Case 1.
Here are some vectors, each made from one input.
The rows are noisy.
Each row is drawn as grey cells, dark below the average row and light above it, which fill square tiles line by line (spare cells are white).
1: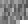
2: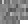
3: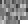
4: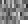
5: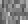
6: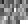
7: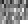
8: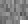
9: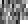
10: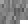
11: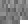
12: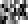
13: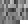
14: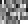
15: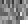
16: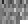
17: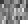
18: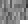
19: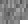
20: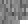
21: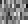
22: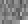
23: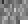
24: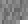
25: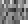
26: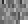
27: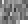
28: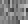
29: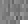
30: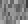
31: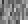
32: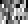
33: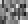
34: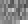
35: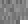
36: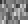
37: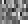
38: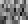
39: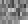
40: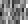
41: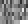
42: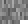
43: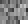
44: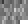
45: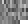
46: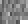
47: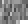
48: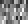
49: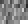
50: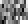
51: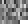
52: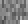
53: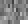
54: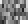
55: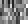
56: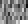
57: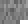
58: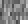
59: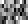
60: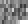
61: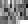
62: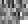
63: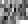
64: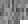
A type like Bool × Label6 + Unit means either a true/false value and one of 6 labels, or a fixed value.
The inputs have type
Line6 × (Tree9 + Unit).
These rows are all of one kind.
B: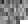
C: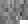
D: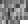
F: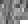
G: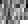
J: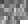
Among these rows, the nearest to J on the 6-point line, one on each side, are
C and G.
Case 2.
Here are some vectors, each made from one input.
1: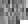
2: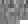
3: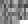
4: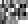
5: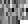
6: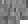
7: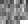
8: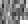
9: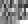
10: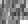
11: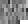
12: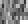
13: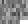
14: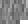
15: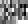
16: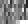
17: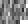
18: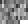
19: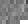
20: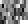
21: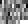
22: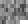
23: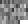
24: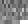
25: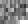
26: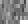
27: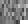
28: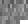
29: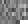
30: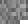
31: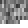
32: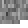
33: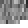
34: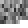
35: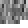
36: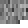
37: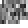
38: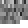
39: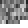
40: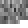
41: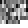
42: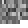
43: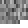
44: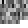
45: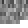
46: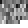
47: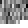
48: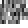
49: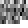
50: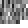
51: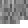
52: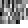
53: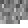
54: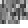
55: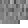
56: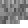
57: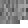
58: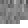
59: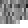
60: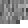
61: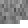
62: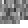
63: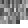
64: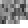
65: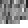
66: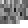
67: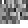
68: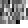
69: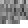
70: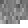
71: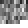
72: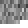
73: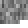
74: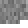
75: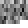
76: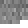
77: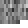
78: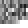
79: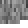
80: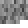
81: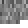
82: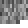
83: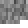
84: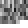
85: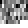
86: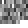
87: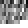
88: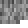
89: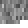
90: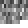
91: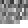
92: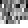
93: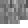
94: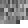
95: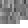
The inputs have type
(Line4 × Line6 + Unit) × Tree13.
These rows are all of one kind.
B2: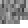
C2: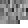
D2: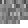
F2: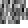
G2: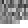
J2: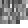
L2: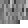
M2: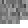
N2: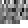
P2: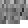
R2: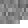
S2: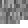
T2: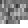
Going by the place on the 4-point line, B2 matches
D2 and T2.
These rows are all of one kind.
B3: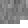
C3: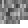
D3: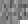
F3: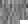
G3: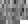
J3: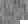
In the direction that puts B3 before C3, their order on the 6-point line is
F3, G3, J3, B3, C3, D3.
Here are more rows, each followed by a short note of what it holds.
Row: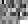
a point on a 4-point line, a point on a 6-point line and a node of a 13-node tree
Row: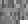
a node of a 13-node tree
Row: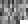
a node of a 13-node tree
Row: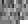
a node of a 13-node tree
